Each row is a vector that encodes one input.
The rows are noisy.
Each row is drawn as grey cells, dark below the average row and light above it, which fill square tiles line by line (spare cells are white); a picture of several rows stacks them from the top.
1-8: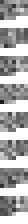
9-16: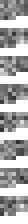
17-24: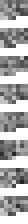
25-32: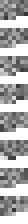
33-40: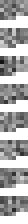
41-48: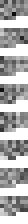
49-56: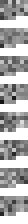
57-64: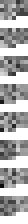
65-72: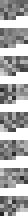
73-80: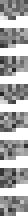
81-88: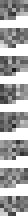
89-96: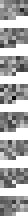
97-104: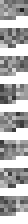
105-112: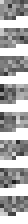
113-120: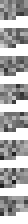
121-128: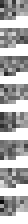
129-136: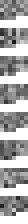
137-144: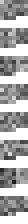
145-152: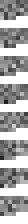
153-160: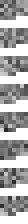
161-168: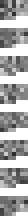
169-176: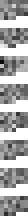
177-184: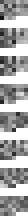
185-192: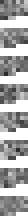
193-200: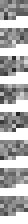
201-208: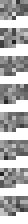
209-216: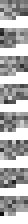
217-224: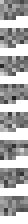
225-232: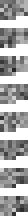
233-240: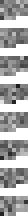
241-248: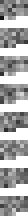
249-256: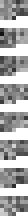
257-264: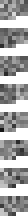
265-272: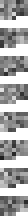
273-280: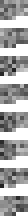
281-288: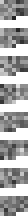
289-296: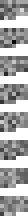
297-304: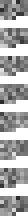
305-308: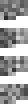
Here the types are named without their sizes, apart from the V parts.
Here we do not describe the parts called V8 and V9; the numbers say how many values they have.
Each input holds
a point on a line, together with either a true/false value and a value of V9, or a value of V8.
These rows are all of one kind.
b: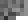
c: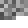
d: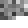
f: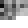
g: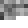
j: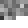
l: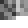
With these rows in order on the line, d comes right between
c and j.
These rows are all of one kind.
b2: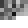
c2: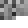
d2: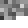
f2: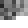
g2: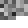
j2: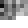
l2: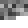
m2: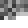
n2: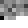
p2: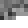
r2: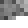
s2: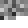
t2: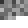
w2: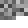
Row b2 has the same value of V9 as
m2, n2, s2 and t2.
